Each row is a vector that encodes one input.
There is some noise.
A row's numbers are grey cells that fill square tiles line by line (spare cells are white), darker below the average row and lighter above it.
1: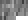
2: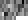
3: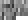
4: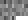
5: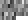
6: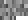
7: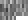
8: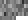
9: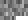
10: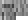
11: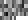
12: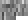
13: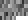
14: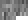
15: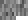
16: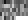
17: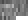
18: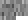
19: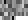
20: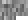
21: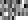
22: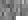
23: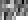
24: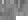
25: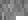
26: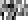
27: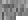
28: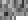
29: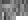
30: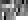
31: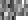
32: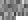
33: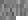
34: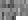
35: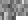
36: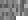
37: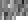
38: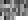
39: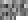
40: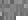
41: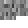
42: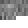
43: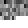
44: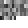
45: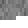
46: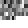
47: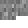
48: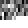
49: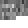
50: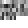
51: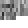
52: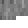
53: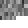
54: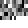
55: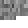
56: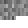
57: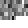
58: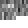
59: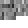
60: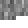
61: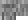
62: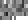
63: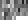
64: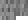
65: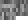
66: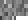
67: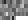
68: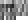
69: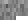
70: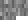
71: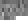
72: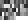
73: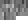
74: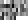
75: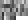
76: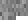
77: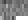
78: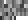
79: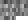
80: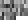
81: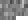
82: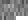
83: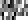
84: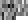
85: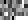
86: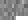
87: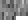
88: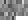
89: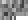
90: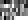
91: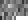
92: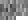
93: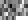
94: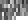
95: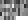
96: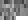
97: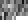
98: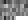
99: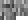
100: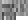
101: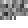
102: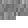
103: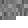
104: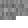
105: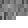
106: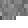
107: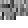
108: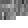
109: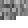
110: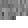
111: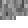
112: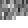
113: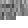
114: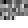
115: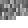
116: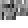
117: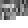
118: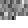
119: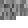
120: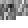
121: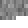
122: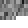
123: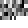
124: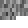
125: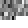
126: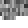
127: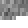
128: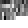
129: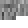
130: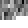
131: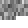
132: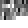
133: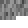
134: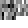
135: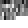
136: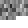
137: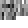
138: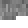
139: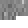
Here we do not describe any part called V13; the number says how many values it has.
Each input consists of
either a point on a 6-point circle, three true/false values and a value of V13, or a fixed value.
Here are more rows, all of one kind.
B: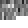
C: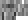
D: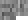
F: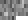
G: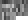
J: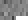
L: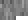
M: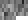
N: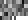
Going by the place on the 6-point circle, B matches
D, J and M.
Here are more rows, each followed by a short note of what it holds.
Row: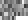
a point on a 6-point circle, three true/false values and a value of V13
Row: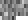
a point on a 6-point circle, three true/false values and a value of V13
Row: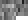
a point on a 6-point circle, three true/false values and a value of V13
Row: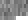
a point on a 6-point circle, three true/false values and a value of V13
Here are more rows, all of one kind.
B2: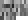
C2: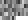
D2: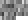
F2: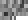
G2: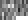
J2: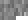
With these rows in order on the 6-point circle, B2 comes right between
D2 and G2.
